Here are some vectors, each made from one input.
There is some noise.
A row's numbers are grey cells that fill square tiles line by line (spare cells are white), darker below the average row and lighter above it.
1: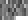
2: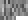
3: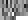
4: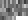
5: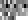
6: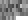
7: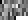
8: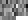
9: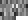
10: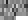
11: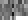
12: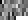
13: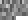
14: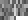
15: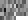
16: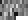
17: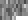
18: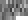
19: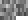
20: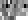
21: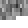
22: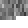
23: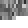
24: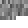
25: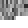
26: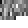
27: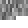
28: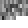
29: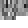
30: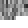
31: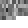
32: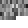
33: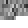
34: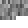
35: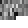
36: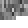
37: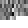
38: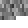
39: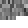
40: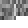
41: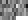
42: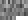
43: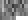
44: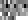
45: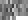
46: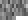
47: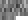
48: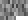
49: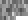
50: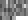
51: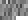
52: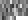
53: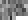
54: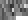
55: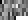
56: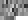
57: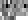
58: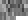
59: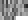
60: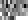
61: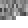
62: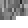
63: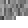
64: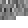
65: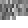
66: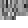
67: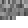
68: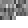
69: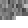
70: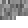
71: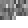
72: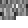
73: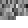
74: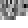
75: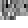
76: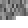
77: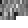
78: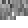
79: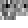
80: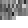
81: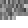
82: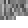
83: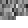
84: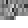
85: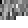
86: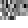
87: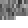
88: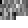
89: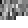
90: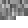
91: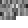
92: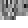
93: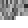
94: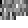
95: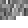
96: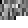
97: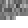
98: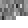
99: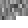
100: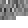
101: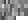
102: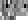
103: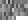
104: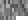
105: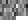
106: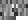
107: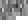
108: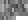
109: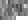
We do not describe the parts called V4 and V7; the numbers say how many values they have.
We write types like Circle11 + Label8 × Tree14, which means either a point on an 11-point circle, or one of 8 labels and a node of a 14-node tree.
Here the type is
Line5 × V4 × V7 + Line10.
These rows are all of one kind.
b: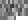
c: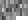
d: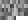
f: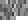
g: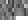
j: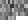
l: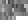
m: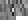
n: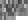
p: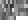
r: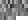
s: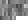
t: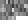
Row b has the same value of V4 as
d, j, m and r.
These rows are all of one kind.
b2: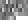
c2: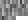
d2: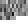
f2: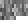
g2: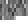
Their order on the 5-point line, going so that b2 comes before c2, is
f2, d2, g2, b2, c2.
